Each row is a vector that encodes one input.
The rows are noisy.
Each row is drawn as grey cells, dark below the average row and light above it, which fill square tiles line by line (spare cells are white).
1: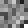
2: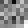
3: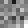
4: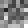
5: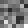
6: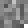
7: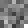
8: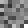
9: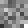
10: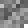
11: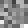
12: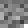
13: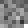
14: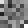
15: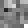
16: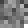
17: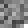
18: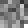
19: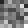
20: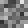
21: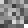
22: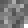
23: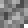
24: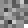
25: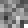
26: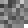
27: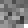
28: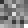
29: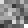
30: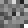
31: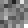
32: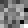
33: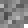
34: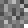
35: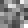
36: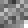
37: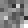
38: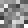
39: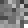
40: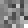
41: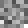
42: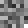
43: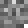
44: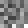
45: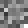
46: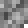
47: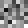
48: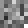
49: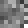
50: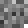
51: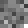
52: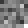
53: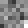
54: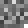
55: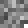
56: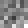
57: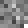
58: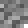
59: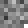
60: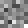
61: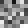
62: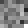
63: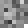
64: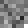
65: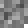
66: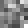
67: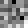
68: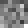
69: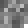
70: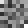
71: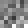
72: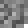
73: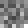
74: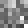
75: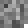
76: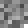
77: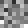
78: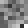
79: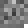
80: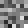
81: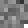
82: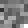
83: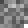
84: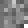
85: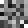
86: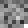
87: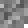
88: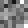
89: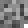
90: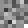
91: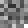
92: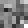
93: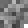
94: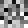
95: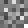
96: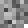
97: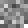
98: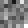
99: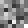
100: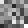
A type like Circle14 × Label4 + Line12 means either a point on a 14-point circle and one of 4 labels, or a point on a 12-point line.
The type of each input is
Circle5 + Line4 + List2(Line5).
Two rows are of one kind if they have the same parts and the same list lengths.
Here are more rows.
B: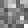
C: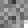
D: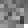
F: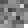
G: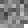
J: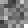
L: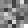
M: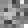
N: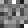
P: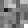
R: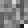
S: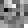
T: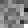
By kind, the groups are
B, P, S
C, J
D, R
F, G, N, T
L, M

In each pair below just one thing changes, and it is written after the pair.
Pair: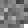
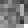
the place on the 5-point line in item 2 of the list
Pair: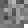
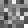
the place on the 5-point line in item 1 of the list
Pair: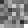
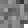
the place on the 5-point line in item 1 of the list
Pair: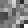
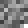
the place on the 5-point line in item 1 of the list
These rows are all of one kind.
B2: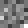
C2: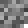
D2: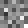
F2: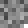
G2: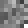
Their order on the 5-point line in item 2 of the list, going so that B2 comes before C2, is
D2, B2, F2, C2, G2.
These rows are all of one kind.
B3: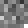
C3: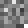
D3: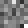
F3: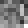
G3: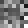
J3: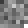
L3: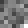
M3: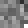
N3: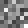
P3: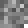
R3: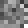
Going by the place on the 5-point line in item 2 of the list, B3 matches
C3, N3, P3 and R3.
